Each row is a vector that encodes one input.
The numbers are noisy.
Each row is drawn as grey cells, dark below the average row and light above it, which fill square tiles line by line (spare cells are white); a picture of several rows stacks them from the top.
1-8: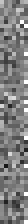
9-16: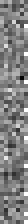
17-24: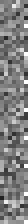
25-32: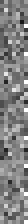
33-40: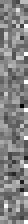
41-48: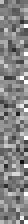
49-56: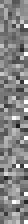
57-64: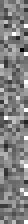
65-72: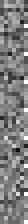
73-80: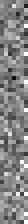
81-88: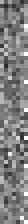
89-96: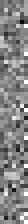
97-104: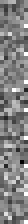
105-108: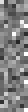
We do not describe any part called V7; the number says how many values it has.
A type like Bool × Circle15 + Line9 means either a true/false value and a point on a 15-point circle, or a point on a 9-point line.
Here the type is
(Bool × Bool × Bool + Line5) × V7.
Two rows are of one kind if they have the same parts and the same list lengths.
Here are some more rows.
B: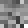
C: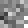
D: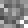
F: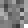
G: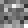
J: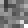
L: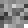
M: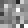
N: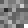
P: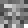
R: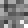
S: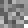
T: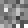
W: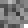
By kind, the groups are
B, D, F, J, N, R
C, G, L, M, P, S, T, W

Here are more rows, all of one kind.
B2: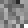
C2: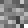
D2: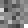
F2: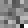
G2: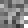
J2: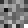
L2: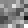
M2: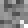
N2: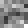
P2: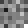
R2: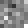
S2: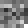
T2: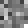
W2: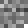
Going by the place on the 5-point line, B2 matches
P2, T2 and W2.
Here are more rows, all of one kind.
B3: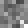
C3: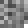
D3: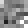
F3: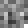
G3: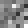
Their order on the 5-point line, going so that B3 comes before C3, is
D3, B3, F3, C3, G3.
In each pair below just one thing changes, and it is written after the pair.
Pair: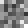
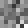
the value of V7
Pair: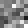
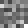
the value of V7
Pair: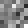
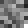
the value of V7
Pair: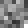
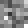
the value of V7
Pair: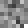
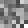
the place on the 5-point line
